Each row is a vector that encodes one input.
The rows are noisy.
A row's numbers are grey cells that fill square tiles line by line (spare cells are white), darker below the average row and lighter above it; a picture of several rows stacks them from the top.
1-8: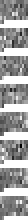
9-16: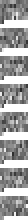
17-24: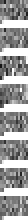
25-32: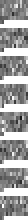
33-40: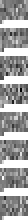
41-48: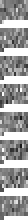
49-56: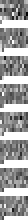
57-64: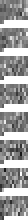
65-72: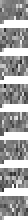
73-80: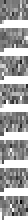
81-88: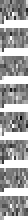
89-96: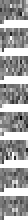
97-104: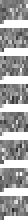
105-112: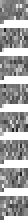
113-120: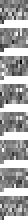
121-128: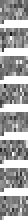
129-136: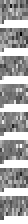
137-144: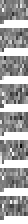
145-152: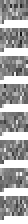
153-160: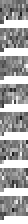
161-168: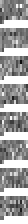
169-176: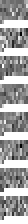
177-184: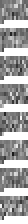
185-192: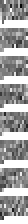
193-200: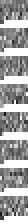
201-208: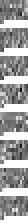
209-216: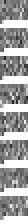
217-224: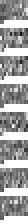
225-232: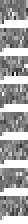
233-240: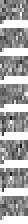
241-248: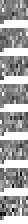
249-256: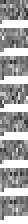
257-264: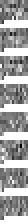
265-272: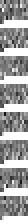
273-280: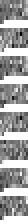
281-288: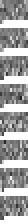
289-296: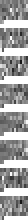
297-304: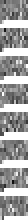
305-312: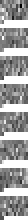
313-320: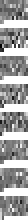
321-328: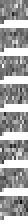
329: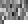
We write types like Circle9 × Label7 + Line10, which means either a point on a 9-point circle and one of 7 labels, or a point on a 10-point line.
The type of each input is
Bool × Bool × Bool × Bool.
